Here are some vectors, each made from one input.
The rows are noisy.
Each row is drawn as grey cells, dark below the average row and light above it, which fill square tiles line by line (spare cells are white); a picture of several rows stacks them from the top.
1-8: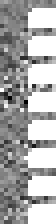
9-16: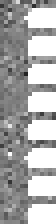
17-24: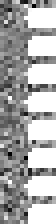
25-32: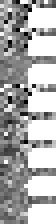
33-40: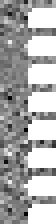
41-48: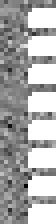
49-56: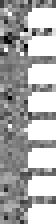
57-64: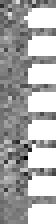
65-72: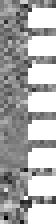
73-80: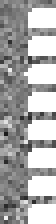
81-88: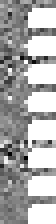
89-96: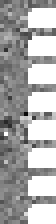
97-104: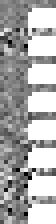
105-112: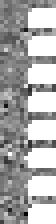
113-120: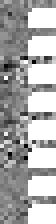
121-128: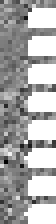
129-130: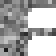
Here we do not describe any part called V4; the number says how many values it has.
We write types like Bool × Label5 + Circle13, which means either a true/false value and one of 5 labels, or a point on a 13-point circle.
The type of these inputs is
Bool × (Line9 + V4).
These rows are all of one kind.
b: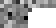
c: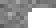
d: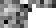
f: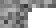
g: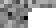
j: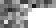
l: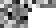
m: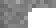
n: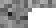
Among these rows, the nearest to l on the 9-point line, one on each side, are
c and j.
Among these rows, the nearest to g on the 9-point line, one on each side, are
b and f.
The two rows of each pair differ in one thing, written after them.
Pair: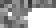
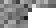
the true/false value
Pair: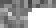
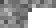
the true/false value
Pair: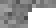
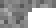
the true/false value
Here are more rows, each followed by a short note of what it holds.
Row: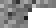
a true/false value and a value of V4
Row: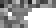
a true/false value and a value of V4
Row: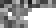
a true/false value and a value of V4
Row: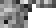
a true/false value and a value of V4
